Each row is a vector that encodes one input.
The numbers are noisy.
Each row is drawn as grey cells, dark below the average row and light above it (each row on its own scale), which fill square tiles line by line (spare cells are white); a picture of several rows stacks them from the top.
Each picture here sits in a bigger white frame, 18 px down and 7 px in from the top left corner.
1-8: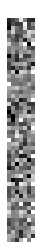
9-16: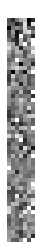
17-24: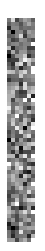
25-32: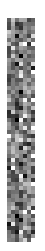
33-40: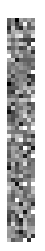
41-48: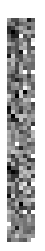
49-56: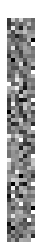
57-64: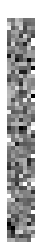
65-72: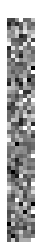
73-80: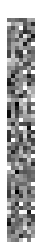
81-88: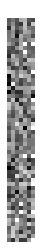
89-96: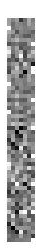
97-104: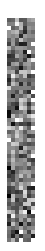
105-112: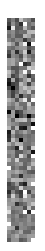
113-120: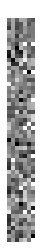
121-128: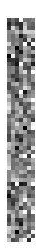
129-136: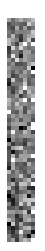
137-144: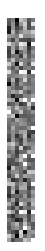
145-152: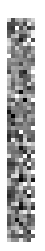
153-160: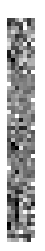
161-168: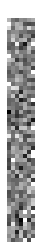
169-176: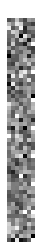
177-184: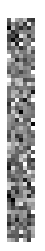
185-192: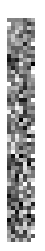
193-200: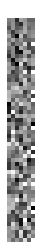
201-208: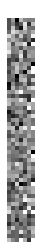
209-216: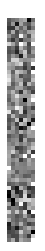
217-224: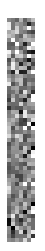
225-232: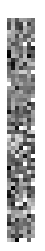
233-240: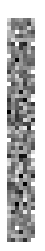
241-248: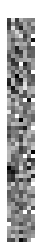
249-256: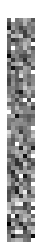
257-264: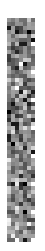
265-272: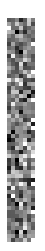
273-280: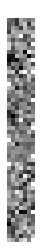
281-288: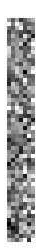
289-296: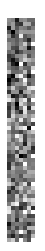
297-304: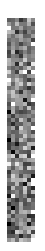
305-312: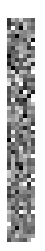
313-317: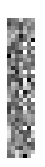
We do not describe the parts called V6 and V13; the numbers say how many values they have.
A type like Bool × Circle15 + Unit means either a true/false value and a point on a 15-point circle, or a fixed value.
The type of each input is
(Bool × Bool × Bool × Bool + V6) × V13 + List3(Line7).
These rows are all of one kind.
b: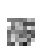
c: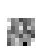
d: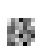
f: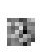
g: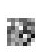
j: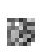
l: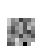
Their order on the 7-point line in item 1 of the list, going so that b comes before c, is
f, j, g, b, c, l, d.
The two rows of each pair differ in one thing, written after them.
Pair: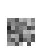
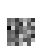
the value of V13
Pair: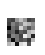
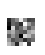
one of the four true/false values
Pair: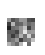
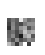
the value of V13
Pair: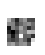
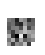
one of the four true/false values
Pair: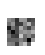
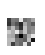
the value of V13
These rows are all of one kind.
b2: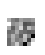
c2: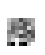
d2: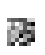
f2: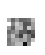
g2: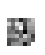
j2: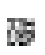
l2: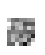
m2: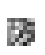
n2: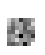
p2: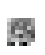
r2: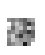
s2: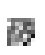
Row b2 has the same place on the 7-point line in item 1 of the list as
f2, l2, r2 and s2.
